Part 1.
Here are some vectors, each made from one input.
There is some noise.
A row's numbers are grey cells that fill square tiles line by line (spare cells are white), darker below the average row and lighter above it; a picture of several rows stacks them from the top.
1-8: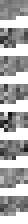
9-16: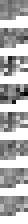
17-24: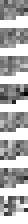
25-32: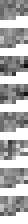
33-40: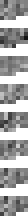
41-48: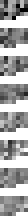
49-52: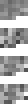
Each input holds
a point on a 5-point line.
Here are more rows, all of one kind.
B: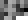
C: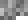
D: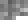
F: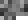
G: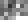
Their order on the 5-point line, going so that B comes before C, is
F, B, G, D, C.
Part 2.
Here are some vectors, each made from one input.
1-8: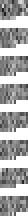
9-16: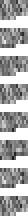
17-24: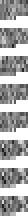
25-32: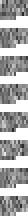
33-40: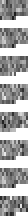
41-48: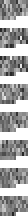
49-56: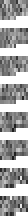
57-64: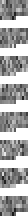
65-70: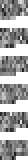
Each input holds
a point on a 10-point line.
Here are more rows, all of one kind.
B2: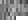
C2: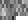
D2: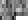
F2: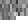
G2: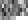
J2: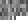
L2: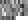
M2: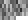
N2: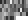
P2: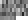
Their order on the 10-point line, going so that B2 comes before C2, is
G2, M2, F2, J2, B2, P2, D2, C2, L2, N2.
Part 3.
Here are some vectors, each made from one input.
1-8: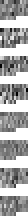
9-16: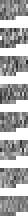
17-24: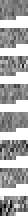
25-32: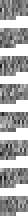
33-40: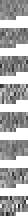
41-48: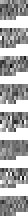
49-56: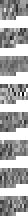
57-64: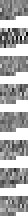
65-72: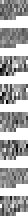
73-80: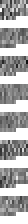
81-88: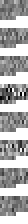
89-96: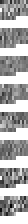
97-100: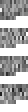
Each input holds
a point on a 9-point line.
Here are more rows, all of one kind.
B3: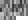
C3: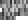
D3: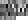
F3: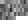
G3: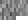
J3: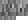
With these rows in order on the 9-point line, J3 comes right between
B3 and D3.
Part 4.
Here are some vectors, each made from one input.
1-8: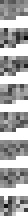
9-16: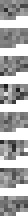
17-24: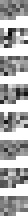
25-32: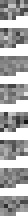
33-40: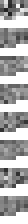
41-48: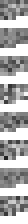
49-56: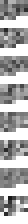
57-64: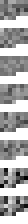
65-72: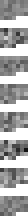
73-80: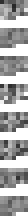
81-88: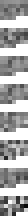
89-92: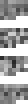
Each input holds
a node of a 17-node tree.
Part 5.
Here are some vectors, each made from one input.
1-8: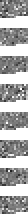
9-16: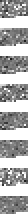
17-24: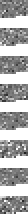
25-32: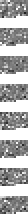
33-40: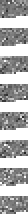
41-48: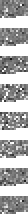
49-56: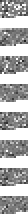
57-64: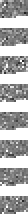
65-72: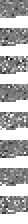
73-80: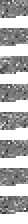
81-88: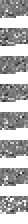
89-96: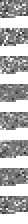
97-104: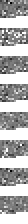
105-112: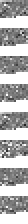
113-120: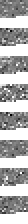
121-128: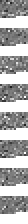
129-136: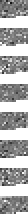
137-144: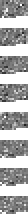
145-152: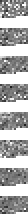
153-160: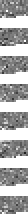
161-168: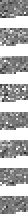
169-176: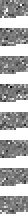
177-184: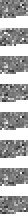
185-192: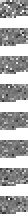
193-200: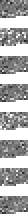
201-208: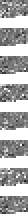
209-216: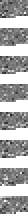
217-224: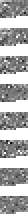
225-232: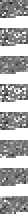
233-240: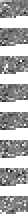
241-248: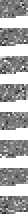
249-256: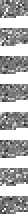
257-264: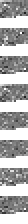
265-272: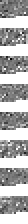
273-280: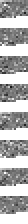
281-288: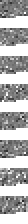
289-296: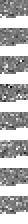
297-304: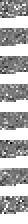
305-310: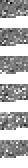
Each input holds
a point on an 11-point line.
